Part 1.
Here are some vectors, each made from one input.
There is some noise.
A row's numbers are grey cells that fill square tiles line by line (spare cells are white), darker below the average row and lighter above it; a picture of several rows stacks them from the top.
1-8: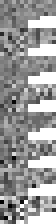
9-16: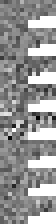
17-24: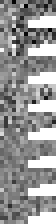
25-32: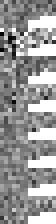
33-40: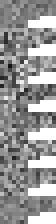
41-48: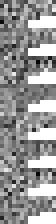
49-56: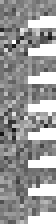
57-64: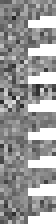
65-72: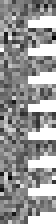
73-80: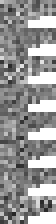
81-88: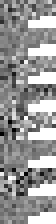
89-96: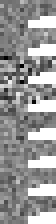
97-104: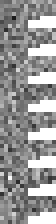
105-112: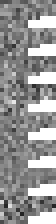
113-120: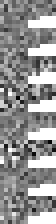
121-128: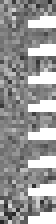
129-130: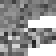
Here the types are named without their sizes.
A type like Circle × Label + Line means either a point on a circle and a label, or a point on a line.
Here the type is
Bool × Circle + Unit.
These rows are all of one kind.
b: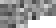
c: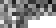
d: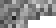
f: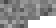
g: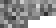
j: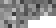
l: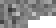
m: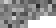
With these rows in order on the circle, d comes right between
b and f.
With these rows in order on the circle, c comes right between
g and l.
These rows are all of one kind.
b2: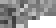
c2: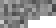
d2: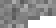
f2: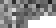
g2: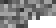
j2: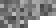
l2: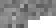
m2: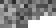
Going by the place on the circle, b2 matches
j2 and m2.
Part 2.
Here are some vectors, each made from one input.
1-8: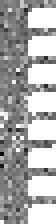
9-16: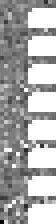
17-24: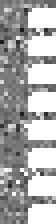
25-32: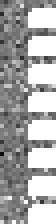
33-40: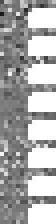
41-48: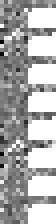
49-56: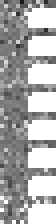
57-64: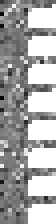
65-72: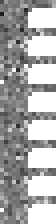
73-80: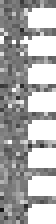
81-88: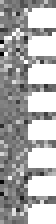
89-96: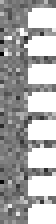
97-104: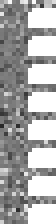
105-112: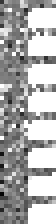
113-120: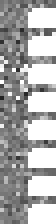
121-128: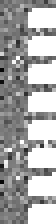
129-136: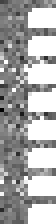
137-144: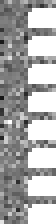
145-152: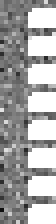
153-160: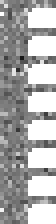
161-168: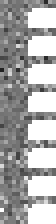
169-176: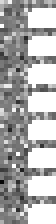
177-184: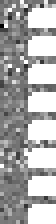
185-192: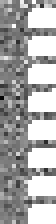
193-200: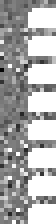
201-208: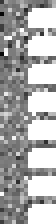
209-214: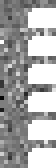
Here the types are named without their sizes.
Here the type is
Bool × Bool × Bool × Line.
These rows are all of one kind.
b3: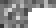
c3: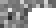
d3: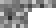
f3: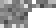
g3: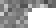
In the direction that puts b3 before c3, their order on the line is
f3, b3, g3, c3, d3.
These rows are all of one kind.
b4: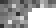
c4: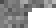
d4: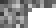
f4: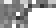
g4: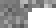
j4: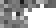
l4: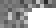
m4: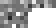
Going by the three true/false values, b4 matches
j4 and m4.
